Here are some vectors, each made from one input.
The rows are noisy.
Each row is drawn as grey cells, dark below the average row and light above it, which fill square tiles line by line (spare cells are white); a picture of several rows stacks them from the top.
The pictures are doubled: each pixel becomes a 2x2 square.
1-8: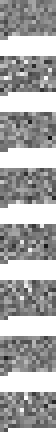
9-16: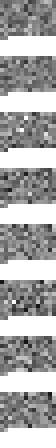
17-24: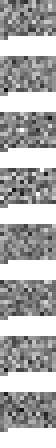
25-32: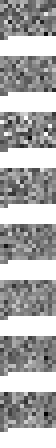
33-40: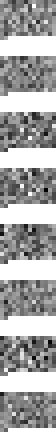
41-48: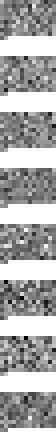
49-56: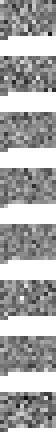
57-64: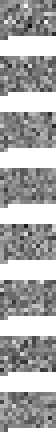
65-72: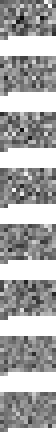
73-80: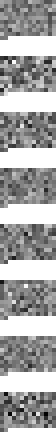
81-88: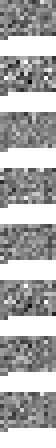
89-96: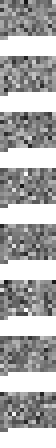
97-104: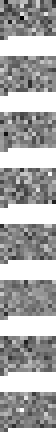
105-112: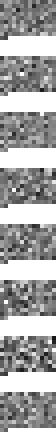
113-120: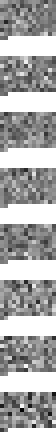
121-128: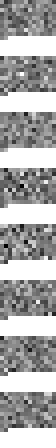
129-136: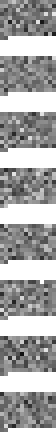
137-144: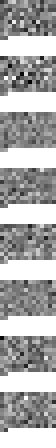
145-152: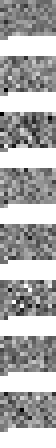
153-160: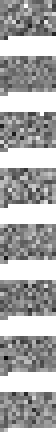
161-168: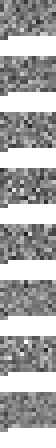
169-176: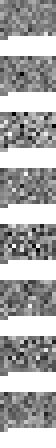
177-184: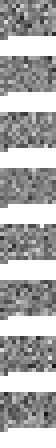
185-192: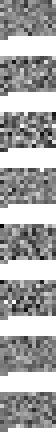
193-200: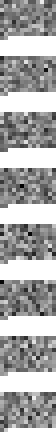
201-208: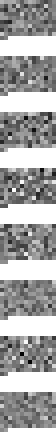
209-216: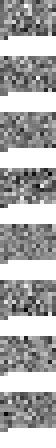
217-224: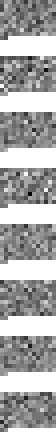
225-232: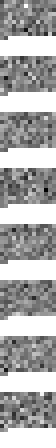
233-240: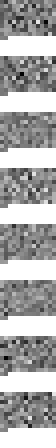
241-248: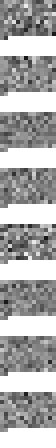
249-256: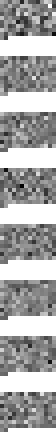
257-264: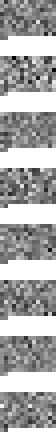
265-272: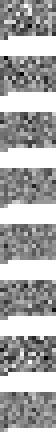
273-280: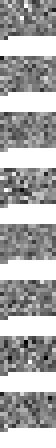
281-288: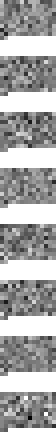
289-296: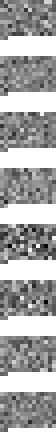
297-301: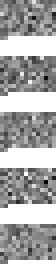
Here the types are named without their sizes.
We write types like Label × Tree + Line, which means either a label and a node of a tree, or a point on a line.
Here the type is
Bool × Bool × Bool × Bool + List(Circle).
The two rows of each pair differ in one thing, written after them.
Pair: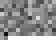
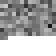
the place on the circle in item 1 of the list
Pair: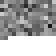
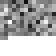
the place on the circle in item 2 of the list
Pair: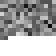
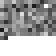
the place on the circle in item 1 of the list
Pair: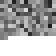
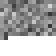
the place on the circle in item 1 of the list
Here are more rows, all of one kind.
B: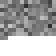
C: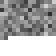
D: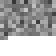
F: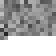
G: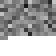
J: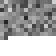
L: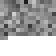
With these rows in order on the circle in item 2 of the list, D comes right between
C and F.
